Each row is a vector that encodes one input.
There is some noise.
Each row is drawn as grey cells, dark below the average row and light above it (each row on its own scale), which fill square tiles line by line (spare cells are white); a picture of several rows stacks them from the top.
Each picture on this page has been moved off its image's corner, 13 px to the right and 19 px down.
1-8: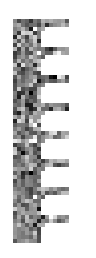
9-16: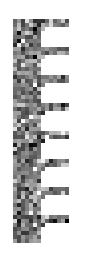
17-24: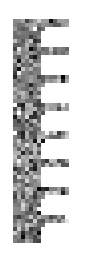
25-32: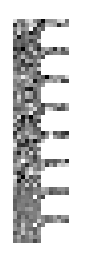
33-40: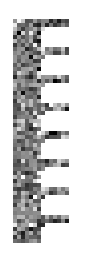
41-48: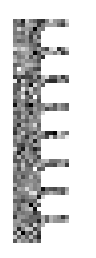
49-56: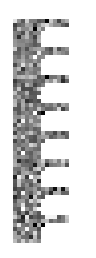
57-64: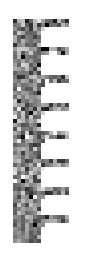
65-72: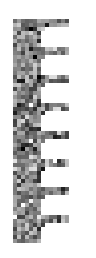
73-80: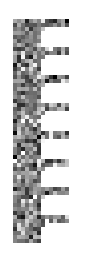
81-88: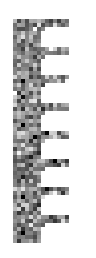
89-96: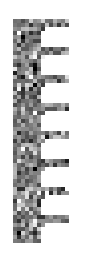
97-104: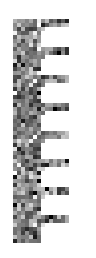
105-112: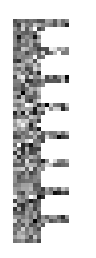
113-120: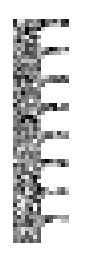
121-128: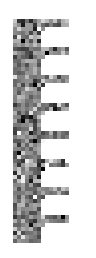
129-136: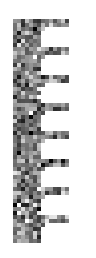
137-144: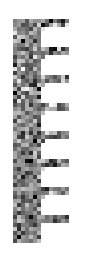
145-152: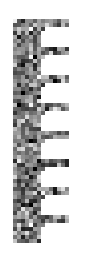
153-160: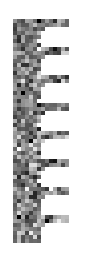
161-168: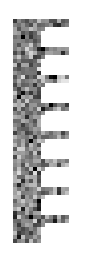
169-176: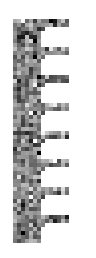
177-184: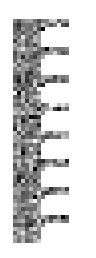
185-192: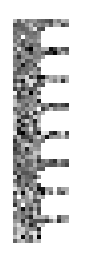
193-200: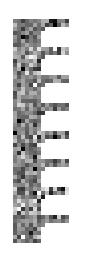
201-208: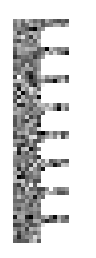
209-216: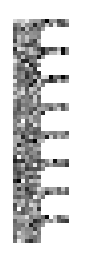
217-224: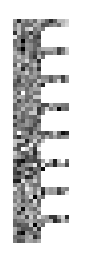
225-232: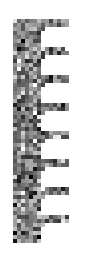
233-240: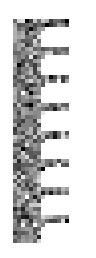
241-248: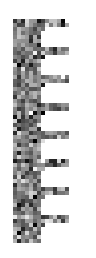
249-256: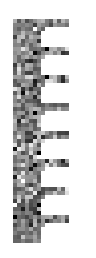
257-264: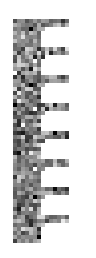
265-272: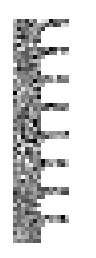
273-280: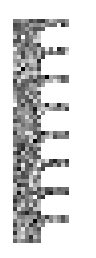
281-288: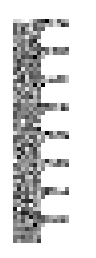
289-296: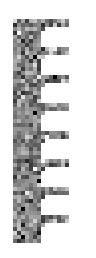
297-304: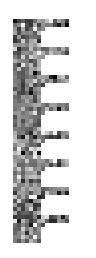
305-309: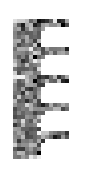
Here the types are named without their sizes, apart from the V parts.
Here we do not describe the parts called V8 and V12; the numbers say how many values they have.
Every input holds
a label, a point on a line, a value of V8 and a value of V12.
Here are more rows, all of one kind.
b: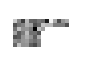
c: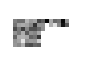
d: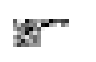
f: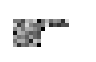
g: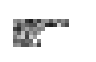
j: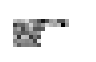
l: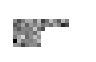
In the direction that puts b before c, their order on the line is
b, f, j, d, g, c, l.
